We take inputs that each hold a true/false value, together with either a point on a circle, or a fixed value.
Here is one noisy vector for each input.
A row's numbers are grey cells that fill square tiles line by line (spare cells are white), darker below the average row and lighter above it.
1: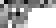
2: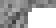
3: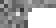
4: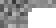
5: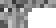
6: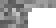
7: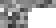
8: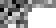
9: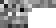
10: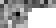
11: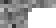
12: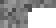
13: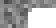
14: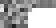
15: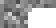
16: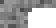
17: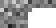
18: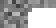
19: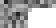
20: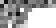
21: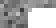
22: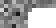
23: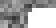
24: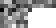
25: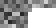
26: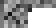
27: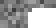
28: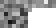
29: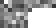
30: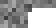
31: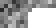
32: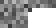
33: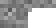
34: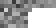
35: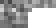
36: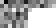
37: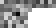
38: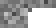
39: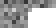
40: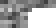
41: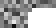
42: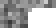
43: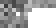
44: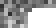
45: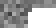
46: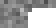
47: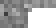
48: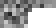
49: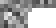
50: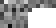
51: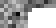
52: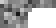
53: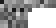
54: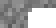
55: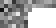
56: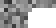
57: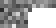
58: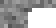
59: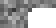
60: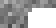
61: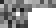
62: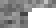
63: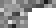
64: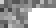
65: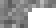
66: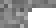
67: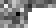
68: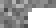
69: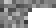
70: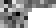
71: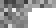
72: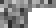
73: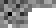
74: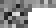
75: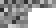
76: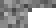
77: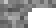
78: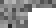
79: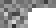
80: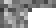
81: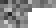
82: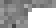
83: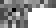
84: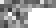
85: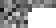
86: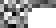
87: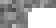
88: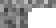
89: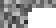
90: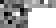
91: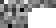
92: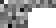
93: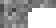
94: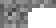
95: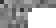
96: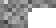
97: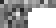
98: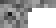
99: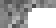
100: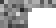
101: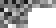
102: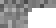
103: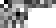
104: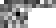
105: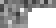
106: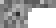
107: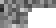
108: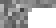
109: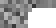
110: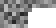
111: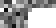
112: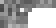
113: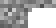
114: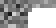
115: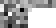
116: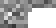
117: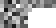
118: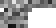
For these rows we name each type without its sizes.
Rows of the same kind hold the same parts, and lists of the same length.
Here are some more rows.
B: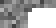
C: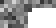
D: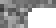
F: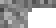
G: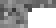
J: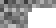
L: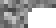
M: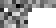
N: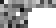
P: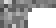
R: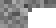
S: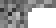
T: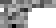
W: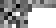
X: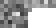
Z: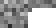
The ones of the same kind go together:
B, C, D, F, G, L, M, N, P, S, T, W, X, Z
J, R

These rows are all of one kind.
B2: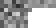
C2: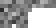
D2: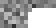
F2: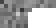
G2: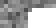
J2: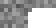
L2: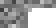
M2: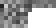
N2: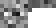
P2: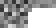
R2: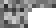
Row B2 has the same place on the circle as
C2, F2, G2 and L2.
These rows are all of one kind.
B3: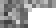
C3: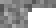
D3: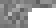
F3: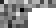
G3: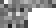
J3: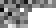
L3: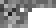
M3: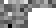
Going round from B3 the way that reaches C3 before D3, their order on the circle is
B3, C3, G3, F3, D3, M3, J3, L3.
